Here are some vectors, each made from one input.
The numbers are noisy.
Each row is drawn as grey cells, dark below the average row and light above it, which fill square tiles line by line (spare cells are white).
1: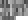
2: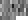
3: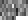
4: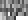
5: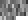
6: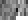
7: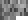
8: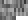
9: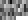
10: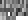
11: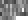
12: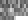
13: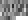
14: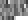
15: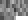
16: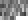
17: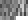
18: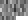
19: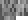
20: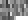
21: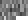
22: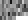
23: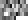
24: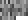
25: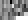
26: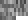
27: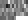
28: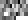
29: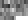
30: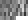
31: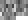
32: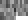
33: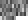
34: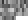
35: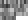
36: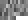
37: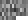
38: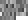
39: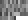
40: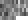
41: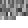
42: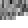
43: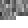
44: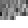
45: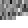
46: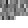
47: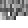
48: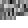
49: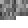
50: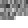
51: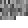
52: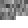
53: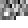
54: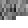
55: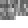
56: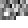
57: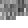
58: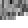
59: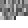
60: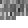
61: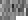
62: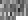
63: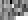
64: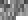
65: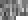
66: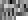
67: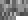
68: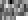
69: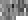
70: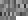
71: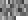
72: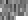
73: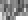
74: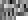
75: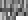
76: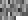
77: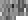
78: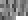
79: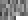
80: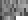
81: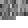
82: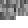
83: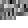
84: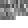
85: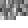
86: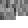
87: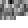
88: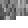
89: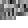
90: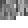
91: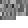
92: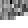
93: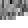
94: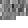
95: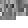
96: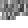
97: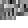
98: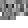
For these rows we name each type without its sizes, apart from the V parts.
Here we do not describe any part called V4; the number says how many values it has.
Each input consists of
a list of items, each a true/false value and a value of V4.
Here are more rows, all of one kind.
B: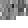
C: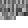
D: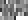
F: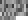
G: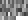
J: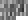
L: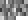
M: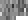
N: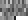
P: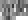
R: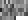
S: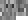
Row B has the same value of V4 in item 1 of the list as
C, M, N and P.
